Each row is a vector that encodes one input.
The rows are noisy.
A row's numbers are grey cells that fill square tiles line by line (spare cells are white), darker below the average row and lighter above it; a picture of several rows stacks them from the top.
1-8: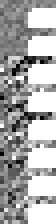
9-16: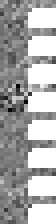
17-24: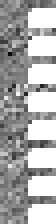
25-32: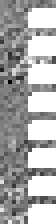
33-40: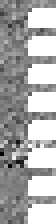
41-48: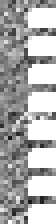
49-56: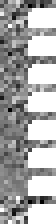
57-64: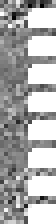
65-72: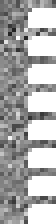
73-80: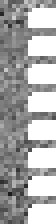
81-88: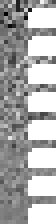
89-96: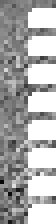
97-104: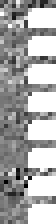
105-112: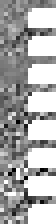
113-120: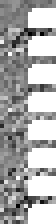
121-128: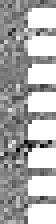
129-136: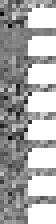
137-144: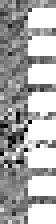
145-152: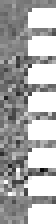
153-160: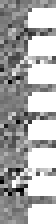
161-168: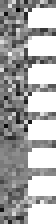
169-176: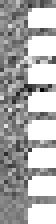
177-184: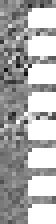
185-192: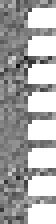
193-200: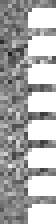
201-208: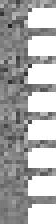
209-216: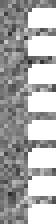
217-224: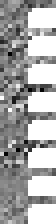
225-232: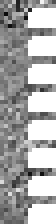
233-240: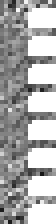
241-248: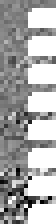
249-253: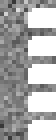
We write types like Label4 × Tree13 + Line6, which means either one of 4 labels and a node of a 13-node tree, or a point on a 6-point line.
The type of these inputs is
(Bool × (Line5 + Line6) + Line9) × Tree9 × Tree9 × Tree9.
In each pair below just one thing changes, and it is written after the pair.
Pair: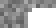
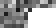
the node of one of the three trees
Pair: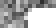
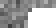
the node of one of the three trees
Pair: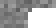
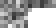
the node of one of the three trees
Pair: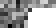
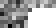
the place on the 5-point line
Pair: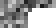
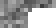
the true/false value
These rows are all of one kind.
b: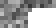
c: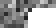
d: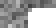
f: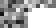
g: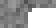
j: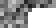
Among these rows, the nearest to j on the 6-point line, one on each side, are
b and d.
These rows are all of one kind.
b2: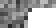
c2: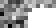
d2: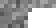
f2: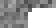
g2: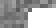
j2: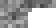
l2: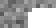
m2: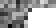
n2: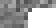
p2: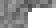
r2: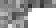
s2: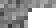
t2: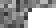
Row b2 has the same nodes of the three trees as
f2, g2, j2 and p2.
